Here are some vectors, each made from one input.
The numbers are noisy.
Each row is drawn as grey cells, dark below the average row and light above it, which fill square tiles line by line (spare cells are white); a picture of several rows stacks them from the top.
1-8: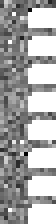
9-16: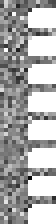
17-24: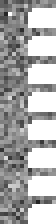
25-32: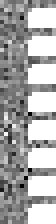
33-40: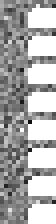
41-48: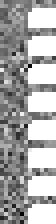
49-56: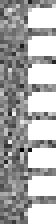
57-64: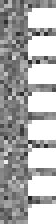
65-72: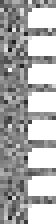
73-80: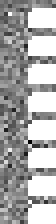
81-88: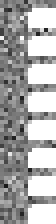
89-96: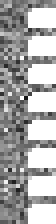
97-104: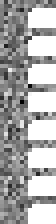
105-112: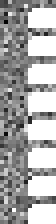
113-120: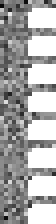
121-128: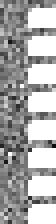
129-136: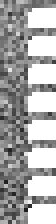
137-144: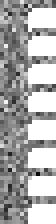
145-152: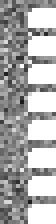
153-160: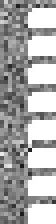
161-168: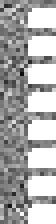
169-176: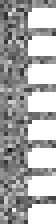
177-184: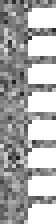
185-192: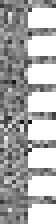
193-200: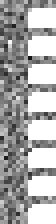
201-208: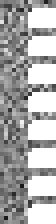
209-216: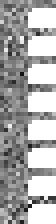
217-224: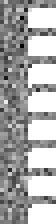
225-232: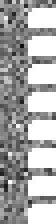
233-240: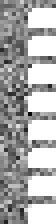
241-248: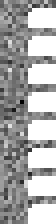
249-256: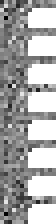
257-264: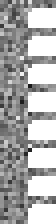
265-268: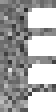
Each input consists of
either a point on an 11-point circle, or one of 7 labels and a point on a 15-point line.
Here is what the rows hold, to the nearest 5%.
About 30% of them hold a point on an 11-point circle. The rest hold one of 7 labels and a point on a 15-point line.
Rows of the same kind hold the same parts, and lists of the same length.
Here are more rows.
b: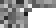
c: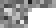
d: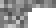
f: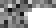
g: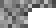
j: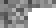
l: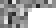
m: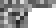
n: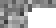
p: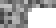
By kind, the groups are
b, g, l, m
c, d, f, j, n, p

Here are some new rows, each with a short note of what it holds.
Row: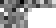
a point on an 11-point circle
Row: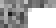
one of 7 labels and a point on a 15-point line
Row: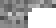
one of 7 labels and a point on a 15-point line
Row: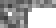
one of 7 labels and a point on a 15-point line
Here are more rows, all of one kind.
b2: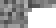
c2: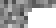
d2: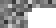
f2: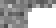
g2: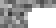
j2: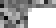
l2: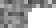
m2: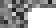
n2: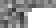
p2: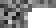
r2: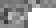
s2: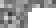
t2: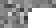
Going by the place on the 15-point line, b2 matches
f2, g2, l2 and s2.
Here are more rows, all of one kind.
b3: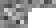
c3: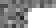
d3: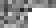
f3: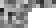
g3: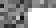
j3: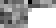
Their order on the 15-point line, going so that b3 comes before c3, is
b3, d3, j3, f3, c3, g3.
